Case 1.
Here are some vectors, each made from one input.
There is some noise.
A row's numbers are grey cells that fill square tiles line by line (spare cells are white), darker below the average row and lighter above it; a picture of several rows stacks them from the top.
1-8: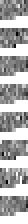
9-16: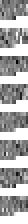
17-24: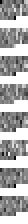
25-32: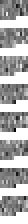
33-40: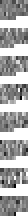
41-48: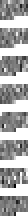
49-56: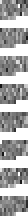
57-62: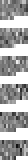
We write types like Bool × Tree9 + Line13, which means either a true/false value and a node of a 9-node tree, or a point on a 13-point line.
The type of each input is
Circle10.
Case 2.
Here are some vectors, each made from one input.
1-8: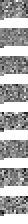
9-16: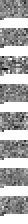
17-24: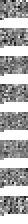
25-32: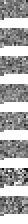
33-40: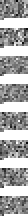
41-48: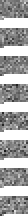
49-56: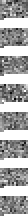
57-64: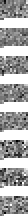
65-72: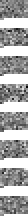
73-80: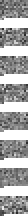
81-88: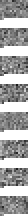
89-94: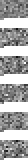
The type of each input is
Line10.
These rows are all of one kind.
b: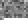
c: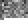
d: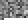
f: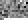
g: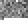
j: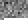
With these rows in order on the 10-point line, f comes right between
b and c.
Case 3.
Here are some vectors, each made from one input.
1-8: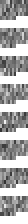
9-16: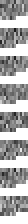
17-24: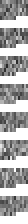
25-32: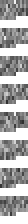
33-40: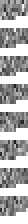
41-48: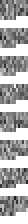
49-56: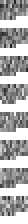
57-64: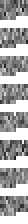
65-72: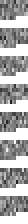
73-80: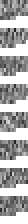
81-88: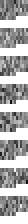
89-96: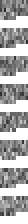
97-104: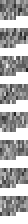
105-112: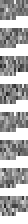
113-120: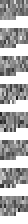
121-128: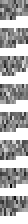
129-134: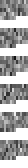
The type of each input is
Circle14.
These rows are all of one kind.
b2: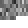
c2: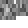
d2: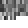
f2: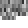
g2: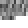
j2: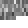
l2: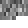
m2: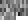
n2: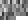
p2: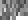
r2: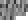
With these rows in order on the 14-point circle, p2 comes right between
l2 and n2.
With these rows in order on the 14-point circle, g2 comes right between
d2 and r2.
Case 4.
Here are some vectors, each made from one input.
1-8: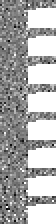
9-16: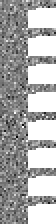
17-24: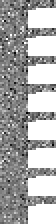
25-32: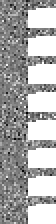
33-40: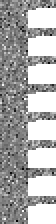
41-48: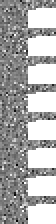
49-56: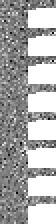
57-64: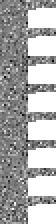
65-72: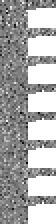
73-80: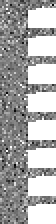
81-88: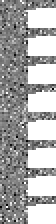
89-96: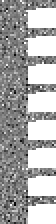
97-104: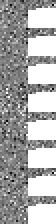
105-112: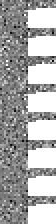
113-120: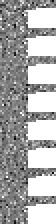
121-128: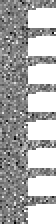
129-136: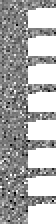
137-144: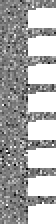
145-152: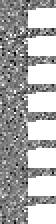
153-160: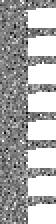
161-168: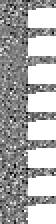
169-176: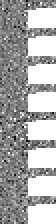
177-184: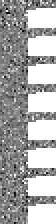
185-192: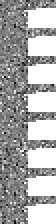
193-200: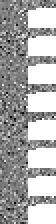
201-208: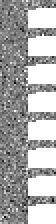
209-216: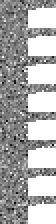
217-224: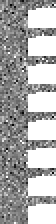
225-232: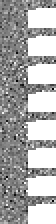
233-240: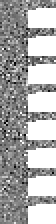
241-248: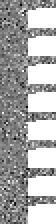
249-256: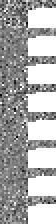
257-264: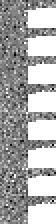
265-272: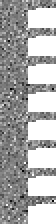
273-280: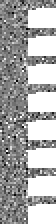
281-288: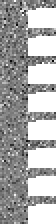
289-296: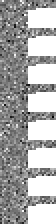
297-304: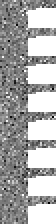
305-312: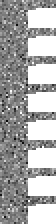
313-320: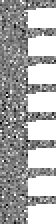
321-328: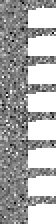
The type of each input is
Line17.
